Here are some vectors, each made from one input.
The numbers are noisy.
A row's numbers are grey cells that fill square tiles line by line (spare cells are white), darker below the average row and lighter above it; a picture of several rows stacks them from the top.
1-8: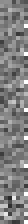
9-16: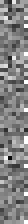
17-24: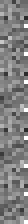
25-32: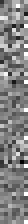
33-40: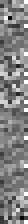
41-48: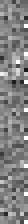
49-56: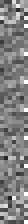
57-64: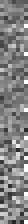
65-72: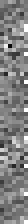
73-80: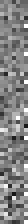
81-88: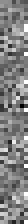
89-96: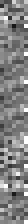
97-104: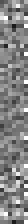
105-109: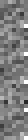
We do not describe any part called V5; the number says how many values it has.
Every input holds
either a true/false value and a value of V5, or a list of up to two points on a 4-point line.
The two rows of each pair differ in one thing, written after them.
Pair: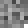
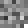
the place on the 4-point line in item 1 of the list
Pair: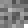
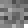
the place on the 4-point line in item 2 of the list
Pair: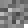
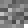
the place on the 4-point line in item 2 of the list
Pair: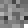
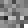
the place on the 4-point line in item 1 of the list
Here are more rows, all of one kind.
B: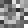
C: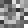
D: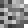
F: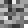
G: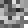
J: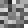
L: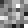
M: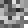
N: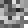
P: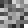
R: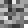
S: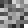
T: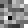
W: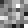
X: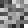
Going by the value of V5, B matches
C, G, M and N.
